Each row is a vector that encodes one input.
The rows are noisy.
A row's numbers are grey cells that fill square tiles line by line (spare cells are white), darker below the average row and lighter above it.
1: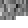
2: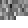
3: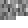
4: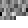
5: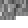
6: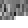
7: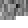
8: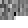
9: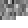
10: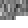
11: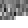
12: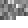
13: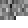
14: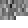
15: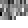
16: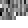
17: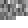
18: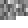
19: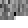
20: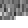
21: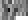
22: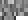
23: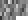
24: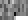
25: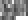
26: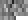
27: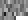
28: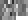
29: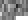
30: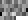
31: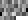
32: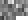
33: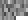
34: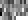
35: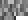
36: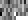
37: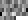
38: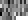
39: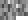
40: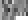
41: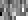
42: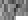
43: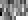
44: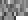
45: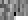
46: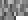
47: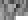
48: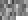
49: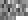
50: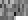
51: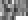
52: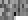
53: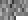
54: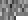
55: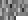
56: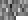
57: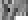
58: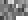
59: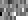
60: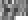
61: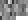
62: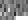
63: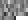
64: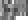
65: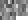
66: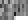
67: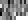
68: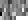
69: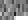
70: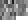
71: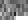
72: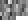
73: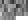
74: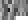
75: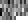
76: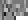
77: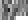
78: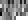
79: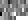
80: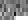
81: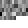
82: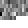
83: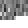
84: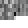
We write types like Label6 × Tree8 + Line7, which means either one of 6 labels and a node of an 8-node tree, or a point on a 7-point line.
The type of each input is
(Bool × Bool × Bool + Line4) × Line4.
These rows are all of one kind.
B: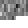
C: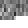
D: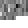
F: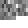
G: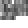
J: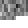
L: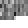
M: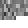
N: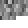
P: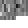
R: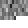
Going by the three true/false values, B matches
D, J and P.
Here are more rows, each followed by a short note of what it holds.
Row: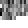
a point on each of two 4-point lines
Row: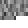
a point on a 4-point line and three true/false values
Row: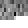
a point on a 4-point line and three true/false values
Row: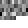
a point on each of two 4-point lines
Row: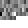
a point on each of two 4-point lines
